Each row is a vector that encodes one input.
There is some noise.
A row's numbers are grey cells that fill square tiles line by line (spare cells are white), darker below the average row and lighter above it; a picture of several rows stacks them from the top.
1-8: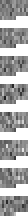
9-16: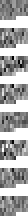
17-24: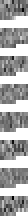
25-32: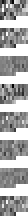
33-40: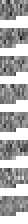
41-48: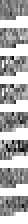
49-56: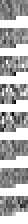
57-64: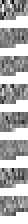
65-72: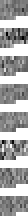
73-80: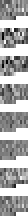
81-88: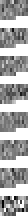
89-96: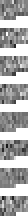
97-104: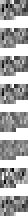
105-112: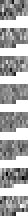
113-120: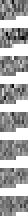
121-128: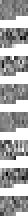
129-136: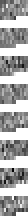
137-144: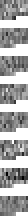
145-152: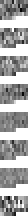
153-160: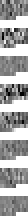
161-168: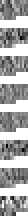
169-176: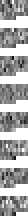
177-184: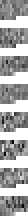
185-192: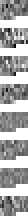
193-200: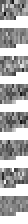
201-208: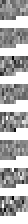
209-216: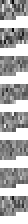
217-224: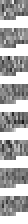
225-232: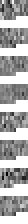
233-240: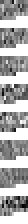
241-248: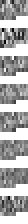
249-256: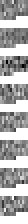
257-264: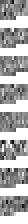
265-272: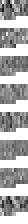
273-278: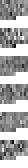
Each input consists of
either a point on a 10-point line, or a list of up to two points on a 5-point line.
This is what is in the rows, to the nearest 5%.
About 40% of them hold a point on a 10-point line. The rest are lists of up to two points on a 5-point line: a few of all rows are empty, 30% hold one and 30% two.
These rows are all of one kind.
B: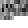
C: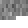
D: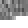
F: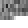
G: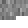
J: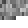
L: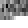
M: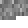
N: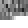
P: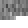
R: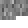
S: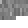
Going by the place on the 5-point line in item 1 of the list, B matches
F, G and J.
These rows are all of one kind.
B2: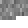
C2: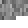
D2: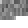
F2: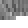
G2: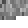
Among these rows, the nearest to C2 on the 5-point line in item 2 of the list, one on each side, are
B2 and D2.
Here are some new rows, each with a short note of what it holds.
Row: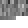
the empty list
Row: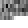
a list of two items
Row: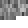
the empty list
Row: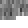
a point on a 10-point line
